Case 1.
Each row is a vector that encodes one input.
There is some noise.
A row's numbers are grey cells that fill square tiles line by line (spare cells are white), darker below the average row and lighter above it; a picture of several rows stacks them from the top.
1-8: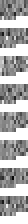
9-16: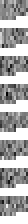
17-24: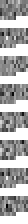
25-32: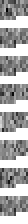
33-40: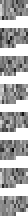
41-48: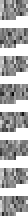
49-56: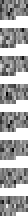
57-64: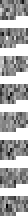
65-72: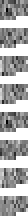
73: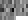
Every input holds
a point on a 10-point line.
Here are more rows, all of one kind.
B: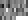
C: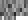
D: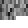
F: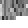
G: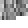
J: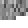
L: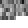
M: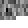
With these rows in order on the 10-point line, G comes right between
F and J.
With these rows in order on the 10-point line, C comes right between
B and J.
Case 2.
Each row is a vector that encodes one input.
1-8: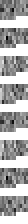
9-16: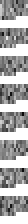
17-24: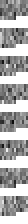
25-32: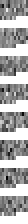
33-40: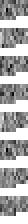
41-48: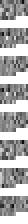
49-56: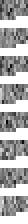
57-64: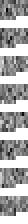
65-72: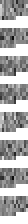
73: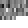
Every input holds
a point on a 10-point line.
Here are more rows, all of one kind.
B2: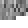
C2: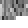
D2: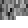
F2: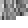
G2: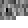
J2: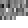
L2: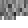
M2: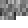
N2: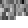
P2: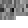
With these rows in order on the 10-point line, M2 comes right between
B2 and L2.
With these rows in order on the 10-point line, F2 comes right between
B2 and C2.
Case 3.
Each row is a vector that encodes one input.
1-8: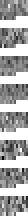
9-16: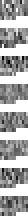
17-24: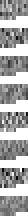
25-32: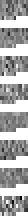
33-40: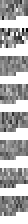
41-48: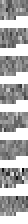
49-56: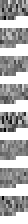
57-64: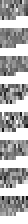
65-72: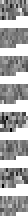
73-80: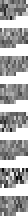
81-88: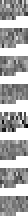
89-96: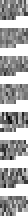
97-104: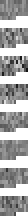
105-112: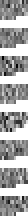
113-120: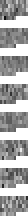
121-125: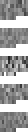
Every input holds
either a point on a 19-point circle, or a fixed value.
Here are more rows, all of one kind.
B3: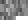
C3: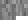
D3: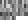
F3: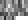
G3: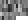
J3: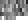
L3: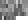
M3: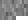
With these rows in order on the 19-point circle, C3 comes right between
J3 and L3.
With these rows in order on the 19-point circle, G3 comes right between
B3 and M3.
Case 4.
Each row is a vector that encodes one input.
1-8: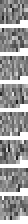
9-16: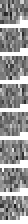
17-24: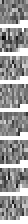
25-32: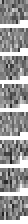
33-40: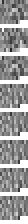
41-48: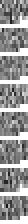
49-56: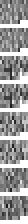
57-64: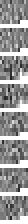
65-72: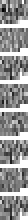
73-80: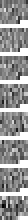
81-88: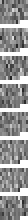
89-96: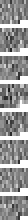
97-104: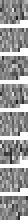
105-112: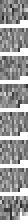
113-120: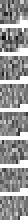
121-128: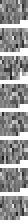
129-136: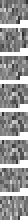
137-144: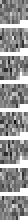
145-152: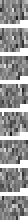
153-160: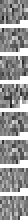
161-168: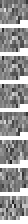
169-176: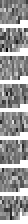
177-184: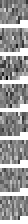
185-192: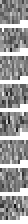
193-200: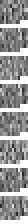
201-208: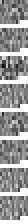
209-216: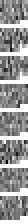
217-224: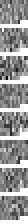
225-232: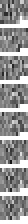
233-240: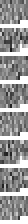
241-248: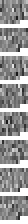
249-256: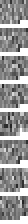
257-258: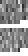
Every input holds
a point on a 17-point circle.
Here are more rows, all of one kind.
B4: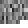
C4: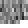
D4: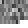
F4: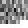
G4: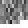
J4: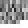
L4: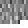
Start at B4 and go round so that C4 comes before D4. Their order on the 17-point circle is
B4, G4, F4, J4, C4, D4, L4.
